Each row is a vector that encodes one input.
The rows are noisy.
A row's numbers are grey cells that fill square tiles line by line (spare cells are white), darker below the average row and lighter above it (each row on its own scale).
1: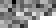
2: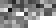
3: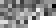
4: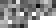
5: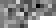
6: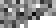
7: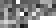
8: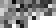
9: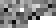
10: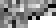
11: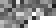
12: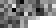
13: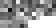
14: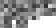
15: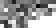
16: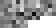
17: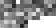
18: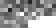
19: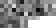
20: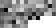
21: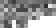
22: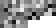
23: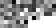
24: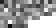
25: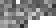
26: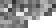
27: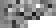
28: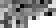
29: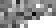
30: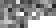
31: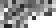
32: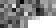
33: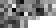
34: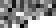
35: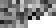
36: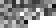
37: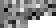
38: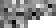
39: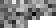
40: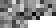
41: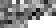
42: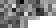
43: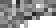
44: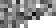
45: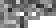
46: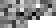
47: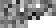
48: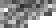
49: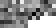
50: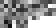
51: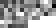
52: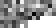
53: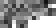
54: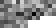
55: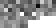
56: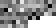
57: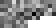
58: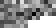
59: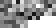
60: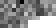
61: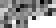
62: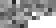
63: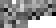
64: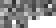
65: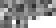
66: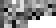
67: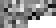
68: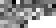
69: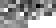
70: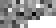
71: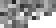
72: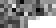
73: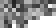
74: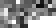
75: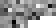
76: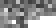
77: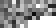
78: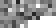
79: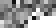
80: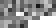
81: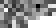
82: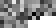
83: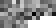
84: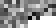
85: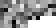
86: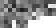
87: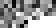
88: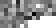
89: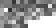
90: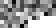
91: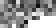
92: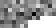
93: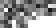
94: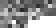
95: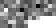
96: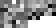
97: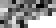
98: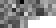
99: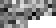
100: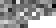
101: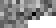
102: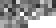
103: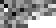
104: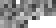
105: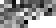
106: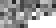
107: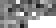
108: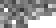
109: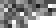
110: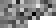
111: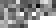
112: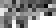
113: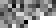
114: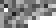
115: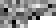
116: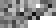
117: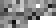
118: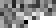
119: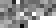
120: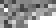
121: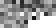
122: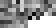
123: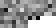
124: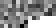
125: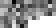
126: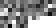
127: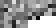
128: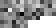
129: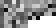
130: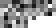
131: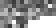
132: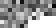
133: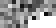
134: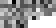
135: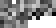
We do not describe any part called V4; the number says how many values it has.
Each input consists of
a list of up to two items, each a true/false value and a value of V4.
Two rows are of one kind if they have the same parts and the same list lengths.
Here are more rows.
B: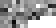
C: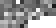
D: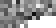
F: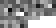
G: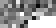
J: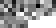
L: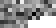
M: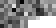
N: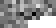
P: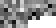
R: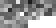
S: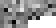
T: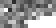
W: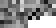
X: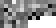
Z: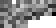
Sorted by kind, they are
B, D, L, N, P, S, W, X, Z
C, F, G, J, R, T
M

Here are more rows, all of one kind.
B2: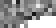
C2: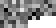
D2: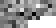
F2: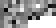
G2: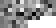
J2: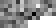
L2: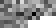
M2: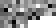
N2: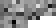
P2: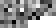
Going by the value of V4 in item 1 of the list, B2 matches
C2 and M2.
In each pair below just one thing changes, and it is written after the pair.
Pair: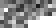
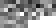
the true/false value in item 1 of the list
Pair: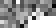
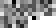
the true/false value in item 1 of the list
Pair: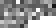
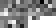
the true/false value in item 1 of the list
